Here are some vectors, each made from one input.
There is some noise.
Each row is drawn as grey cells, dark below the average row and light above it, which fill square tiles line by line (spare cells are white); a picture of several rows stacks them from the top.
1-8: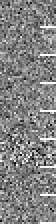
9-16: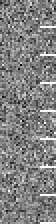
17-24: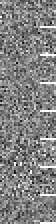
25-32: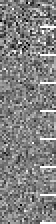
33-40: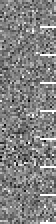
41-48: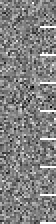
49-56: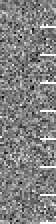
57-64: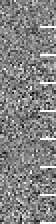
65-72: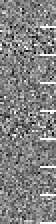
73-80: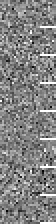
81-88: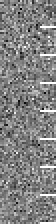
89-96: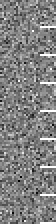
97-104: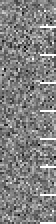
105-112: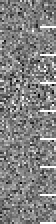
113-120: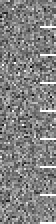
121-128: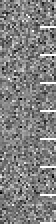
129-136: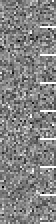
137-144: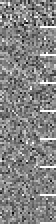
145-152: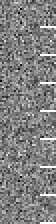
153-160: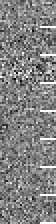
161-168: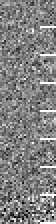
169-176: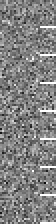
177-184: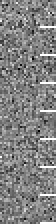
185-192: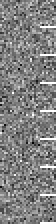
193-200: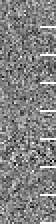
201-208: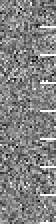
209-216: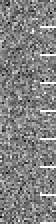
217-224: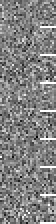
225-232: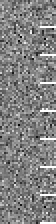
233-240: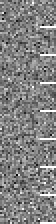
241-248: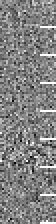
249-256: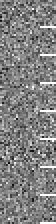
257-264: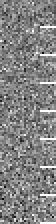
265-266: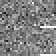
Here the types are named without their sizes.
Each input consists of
a point on a circle and a true/false value.
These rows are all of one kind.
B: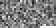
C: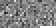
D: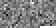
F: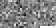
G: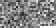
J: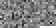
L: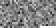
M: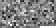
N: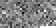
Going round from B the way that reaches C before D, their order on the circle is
B, L, C, F, N, J, M, D, G.
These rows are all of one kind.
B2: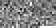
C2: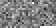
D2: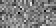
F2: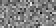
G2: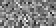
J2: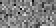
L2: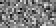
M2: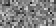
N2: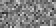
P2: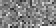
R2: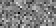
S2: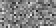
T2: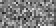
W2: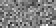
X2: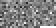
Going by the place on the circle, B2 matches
D2, F2, J2 and L2.
